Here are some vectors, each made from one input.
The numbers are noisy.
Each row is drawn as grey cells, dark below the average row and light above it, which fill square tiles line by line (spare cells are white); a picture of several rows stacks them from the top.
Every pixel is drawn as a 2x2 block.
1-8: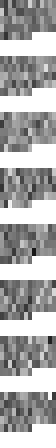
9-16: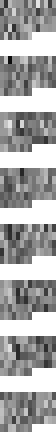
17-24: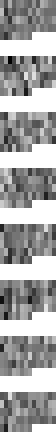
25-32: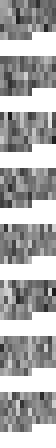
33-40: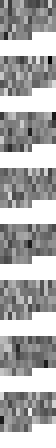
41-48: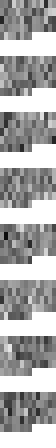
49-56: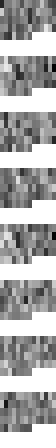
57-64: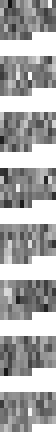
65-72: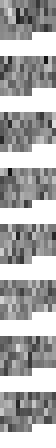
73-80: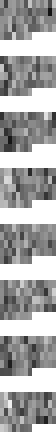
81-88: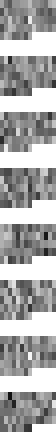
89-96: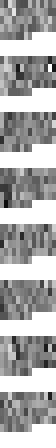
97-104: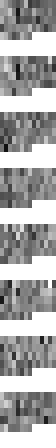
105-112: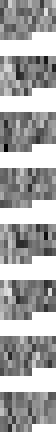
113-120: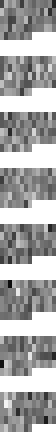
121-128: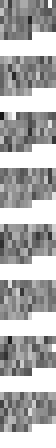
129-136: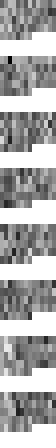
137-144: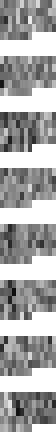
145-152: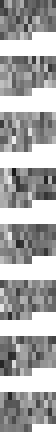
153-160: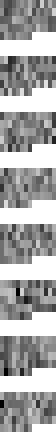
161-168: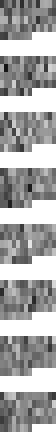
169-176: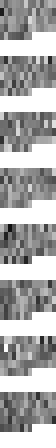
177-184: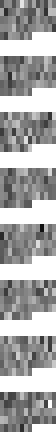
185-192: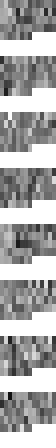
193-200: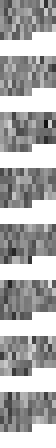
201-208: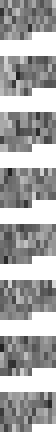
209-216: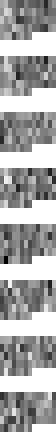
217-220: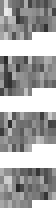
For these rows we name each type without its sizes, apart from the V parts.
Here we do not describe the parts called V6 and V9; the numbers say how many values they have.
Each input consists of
a true/false value, a value of V6 and a value of V9, together with a list of points on a line.
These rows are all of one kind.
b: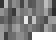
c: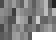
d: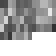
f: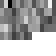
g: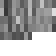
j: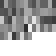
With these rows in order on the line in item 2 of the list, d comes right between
c and j.
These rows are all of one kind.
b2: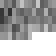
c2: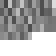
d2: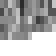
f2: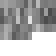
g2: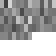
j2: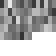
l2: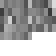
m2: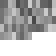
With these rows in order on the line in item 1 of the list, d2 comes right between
g2 and j2.
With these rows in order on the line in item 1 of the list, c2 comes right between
b2 and j2.
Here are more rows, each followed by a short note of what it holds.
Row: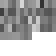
a true/false value, a value of V6 and a value of V9, together with a list of one item
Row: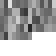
a true/false value, a value of V6 and a value of V9, together with a list of one item
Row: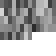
a true/false value, a value of V6 and a value of V9, together with a list of two items
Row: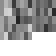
a true/false value, a value of V6 and a value of V9, together with the empty list
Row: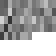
a true/false value, a value of V6 and a value of V9, together with a list of two items
